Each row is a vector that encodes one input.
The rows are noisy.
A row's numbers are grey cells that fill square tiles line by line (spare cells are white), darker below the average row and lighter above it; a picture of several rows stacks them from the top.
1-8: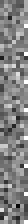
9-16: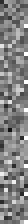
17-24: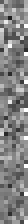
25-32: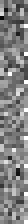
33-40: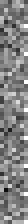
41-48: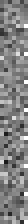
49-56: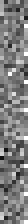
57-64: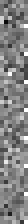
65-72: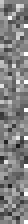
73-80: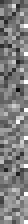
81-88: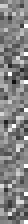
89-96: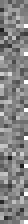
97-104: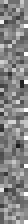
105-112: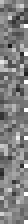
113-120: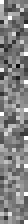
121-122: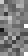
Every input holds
a true/false value, together with either one of 12 labels, or a point on an 8-point line.
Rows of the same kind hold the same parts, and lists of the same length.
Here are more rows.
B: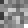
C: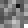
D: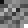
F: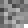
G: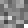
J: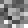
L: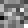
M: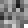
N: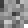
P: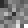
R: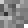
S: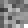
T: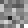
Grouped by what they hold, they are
B, C, D, F, J, L, M, N, P, S, T
G, R

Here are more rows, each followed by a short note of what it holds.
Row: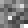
a point on an 8-point line and a true/false value
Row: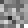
one of 12 labels and a true/false value
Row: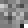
one of 12 labels and a true/false value
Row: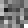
one of 12 labels and a true/false value
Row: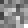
one of 12 labels and a true/false value
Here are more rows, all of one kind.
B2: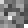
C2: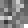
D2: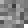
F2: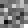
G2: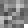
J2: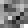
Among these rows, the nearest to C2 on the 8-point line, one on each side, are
G2 and J2.
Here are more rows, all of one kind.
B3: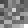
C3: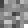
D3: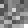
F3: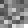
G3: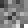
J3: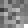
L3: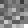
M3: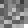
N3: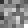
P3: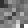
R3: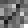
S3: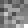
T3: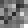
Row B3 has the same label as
D3, F3, L3 and M3.
